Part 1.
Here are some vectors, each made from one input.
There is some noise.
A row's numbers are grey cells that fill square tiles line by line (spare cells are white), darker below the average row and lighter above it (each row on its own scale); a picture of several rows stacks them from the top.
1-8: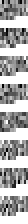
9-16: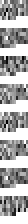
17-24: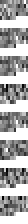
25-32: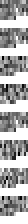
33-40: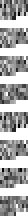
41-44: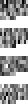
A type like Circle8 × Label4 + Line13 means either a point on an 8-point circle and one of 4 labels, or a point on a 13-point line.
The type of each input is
Label7.
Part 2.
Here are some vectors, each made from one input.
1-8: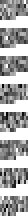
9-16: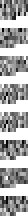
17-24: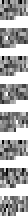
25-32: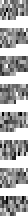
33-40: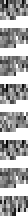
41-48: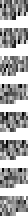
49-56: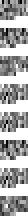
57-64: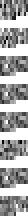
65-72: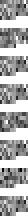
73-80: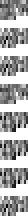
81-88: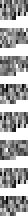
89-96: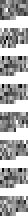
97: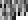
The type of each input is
Label7.
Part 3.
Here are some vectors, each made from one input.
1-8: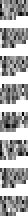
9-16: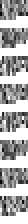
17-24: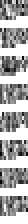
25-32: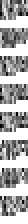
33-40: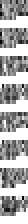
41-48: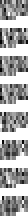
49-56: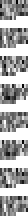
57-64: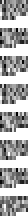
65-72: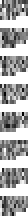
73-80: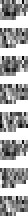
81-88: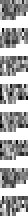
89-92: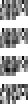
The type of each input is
Circle17.
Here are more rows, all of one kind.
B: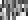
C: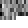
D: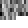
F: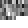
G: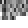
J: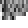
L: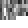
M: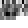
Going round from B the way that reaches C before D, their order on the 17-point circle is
B, M, J, G, F, C, D, L.
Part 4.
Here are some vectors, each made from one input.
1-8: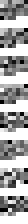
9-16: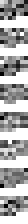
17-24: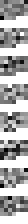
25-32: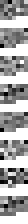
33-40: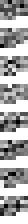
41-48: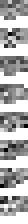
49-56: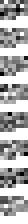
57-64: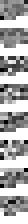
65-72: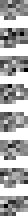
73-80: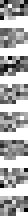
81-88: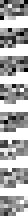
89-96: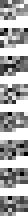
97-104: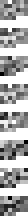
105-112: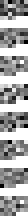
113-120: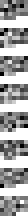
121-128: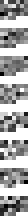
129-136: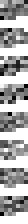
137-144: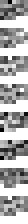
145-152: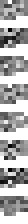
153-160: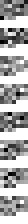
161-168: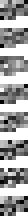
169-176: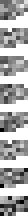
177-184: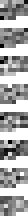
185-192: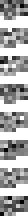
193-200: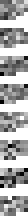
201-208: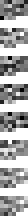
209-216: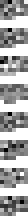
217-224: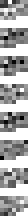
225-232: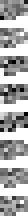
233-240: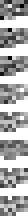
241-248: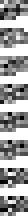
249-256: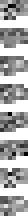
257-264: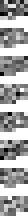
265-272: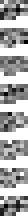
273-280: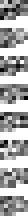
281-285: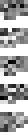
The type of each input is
Label5.
